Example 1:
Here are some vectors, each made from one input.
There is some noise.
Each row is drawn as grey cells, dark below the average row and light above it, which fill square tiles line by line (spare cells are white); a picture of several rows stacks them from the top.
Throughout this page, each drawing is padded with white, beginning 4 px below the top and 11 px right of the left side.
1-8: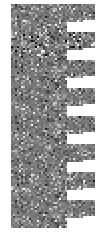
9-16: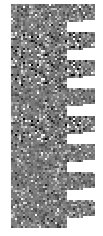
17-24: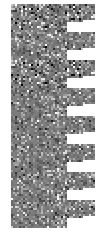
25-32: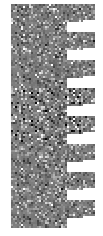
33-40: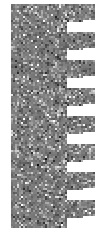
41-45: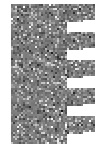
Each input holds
either a fixed value, or three true/false values.
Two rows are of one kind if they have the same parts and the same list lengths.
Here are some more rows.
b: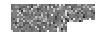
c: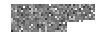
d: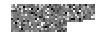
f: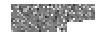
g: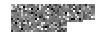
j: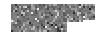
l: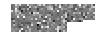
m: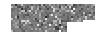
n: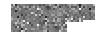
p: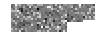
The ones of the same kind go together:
b, c, f, j, l, m, n, p
d, g

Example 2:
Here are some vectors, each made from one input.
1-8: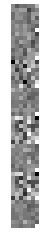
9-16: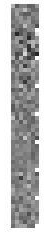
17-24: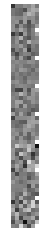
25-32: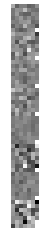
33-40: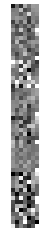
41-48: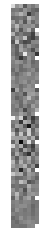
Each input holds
a node of a 10-node tree.
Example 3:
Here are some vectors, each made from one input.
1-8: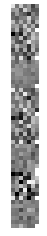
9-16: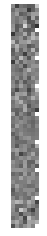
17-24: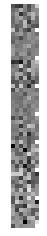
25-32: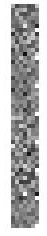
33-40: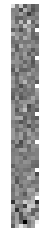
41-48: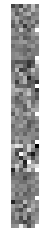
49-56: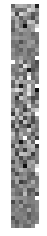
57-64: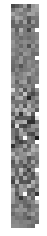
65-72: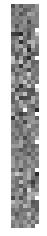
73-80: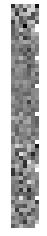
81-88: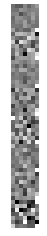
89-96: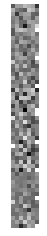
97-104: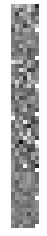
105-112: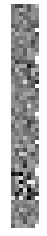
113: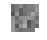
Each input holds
a node of a 15-node tree.
